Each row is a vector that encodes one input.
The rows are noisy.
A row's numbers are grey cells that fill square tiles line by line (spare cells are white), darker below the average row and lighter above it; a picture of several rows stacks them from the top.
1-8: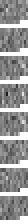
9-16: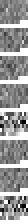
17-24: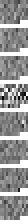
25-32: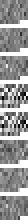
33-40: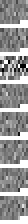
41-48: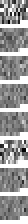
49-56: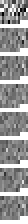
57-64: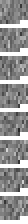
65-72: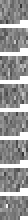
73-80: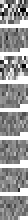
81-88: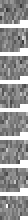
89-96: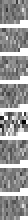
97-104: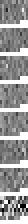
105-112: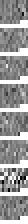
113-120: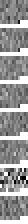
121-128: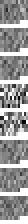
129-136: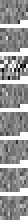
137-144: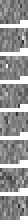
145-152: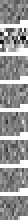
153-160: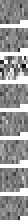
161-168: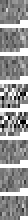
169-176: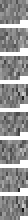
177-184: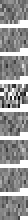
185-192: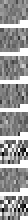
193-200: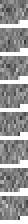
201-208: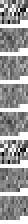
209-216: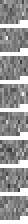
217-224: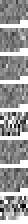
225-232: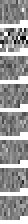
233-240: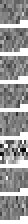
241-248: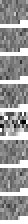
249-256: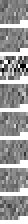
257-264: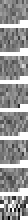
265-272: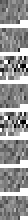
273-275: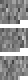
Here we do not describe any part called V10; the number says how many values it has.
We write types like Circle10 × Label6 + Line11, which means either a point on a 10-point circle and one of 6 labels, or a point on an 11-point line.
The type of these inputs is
Bool × Bool × Bool × Bool × Circle6 × V10 + Line7.
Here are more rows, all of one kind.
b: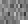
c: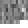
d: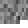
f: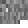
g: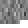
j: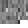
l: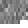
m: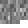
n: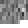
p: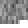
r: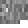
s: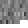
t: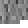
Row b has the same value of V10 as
g and s.
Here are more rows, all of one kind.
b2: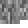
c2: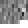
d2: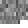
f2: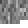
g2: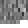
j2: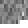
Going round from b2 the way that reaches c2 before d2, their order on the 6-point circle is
b2, j2, f2, c2, g2, d2.
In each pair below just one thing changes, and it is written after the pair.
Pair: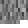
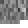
the place on the 6-point circle
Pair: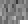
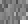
the value of V10
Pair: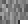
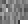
the place on the 6-point circle
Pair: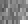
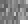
one of the four true/false values
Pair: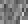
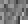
one of the four true/false values
